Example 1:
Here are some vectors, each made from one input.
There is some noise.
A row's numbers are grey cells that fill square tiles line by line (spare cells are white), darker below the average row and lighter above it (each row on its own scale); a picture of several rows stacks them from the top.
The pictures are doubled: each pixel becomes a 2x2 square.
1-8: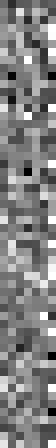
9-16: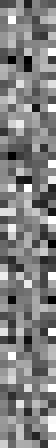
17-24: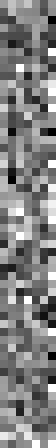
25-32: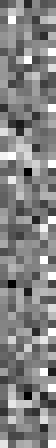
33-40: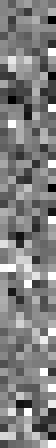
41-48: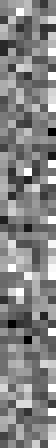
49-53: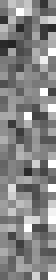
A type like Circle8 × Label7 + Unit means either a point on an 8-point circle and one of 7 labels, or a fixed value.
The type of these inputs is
Bool × Bool × Bool × Bool + Unit.
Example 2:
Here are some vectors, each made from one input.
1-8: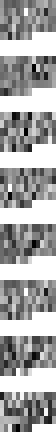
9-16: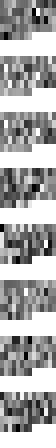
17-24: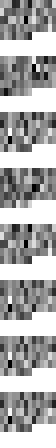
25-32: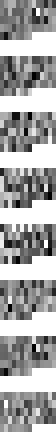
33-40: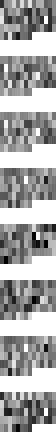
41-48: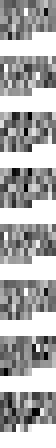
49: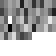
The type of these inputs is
Label7.
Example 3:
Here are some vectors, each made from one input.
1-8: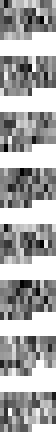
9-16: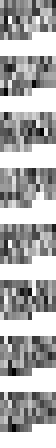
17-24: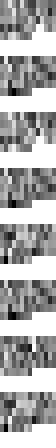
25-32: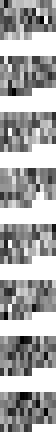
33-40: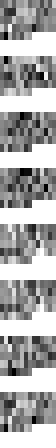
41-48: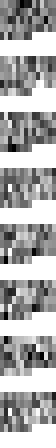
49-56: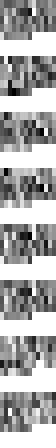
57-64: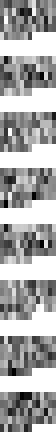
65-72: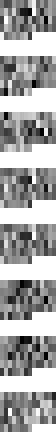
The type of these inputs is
Label7.
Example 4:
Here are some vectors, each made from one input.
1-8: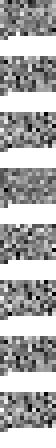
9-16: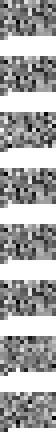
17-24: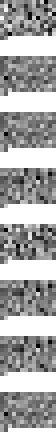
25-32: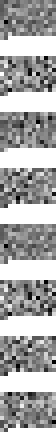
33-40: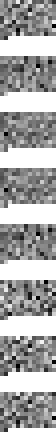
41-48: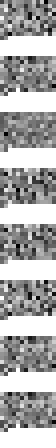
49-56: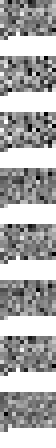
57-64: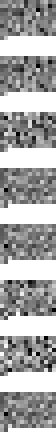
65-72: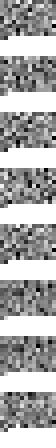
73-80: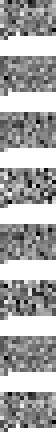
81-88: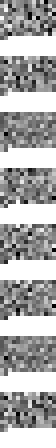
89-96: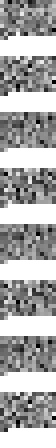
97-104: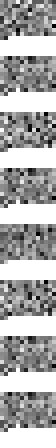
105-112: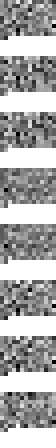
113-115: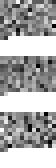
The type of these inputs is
Label6.
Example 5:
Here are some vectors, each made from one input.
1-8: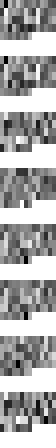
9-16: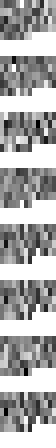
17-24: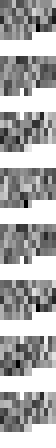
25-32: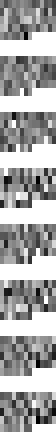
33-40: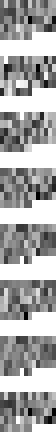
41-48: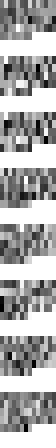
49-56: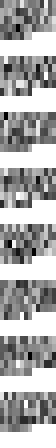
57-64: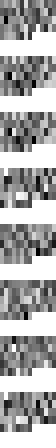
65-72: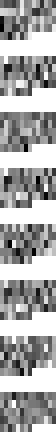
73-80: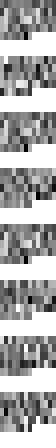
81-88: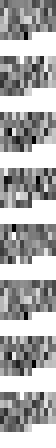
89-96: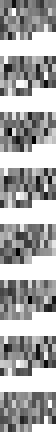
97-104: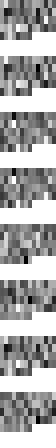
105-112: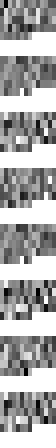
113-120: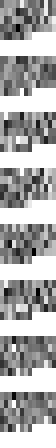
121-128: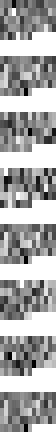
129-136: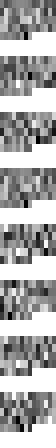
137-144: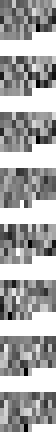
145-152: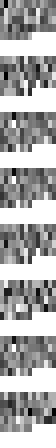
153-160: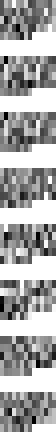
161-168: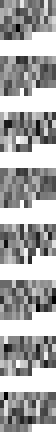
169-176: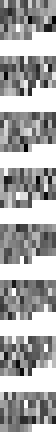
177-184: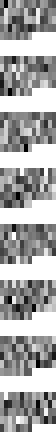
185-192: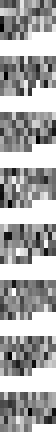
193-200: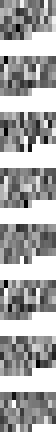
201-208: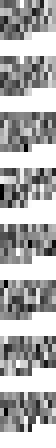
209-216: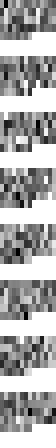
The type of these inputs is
Circle16.
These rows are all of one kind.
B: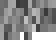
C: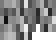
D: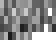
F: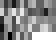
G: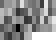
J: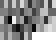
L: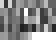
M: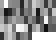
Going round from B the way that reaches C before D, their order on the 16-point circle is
B, M, C, J, G, F, D, L.
